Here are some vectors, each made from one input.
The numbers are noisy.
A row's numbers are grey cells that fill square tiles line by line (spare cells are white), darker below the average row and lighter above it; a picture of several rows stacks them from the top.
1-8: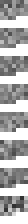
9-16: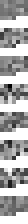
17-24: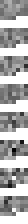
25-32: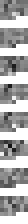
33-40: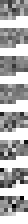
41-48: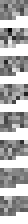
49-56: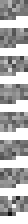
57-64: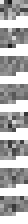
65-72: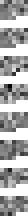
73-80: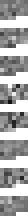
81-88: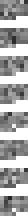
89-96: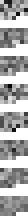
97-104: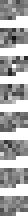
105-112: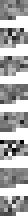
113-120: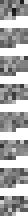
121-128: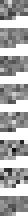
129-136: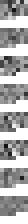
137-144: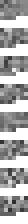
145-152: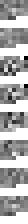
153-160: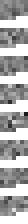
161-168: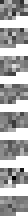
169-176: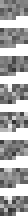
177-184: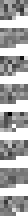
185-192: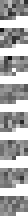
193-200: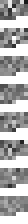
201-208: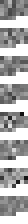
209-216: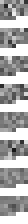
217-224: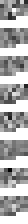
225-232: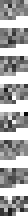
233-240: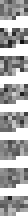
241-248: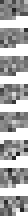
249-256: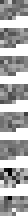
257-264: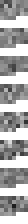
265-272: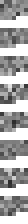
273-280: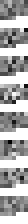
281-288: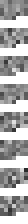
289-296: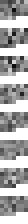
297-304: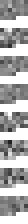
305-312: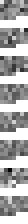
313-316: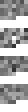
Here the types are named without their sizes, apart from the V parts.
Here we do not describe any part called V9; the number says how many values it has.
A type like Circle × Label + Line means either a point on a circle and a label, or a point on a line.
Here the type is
(Bool × Bool × Bool × Bool + Unit) × V9 + Line.
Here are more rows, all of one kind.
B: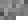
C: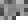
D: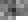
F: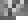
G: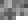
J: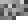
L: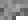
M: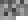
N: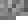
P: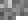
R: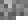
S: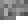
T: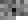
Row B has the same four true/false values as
C, P, R and T.
